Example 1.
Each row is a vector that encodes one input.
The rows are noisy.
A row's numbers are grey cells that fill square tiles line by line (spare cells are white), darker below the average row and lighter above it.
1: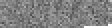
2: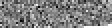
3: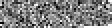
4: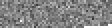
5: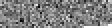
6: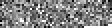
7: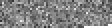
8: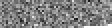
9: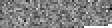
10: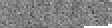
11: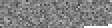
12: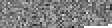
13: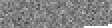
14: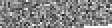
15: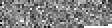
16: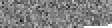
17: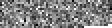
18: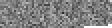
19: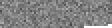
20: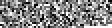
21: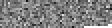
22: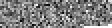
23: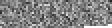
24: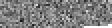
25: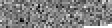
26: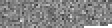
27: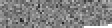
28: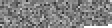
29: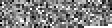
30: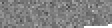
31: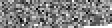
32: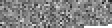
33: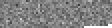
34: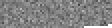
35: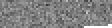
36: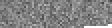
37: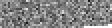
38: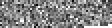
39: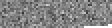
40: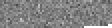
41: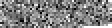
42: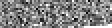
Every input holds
a point on a 5-point line and a true/false value.
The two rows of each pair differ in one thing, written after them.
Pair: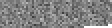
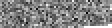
the true/false value
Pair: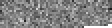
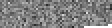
the true/false value
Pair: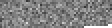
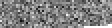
the place on the 5-point line
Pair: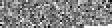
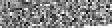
the place on the 5-point line
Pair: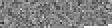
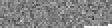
the true/false value
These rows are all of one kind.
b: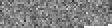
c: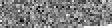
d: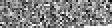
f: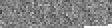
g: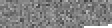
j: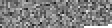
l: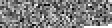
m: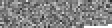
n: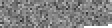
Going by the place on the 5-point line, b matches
c and f.
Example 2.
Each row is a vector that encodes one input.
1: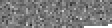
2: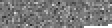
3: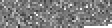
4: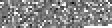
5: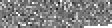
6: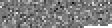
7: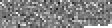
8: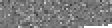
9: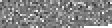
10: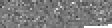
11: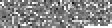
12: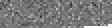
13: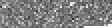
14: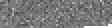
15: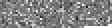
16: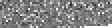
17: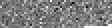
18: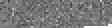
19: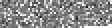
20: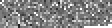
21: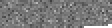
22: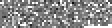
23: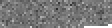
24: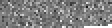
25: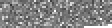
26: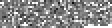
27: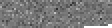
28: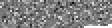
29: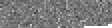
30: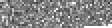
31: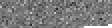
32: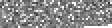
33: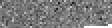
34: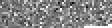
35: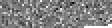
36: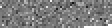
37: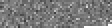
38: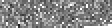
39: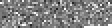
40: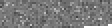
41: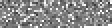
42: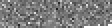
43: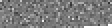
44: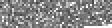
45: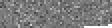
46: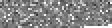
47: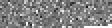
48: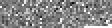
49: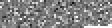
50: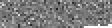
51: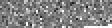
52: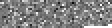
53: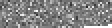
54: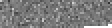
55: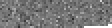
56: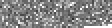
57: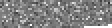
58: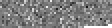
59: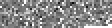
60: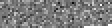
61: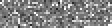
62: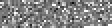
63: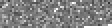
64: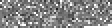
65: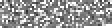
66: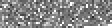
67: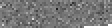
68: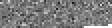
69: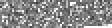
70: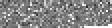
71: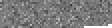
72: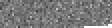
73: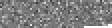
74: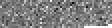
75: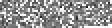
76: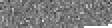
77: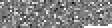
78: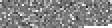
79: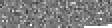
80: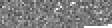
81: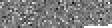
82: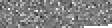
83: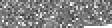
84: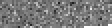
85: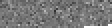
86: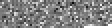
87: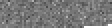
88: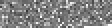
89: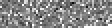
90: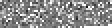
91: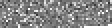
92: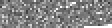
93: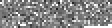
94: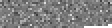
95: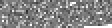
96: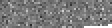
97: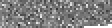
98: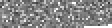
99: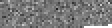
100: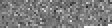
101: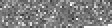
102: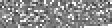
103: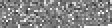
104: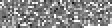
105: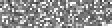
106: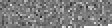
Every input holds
a point on a 5-point line, together with either a fixed value, or a node of a 12-node tree.
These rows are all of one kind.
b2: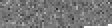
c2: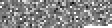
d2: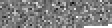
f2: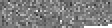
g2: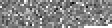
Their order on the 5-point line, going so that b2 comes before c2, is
d2, f2, b2, c2, g2.
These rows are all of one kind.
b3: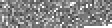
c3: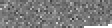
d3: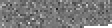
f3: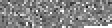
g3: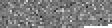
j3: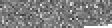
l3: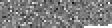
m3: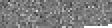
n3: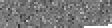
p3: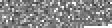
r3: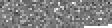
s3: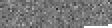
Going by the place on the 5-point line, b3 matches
n3 and p3.
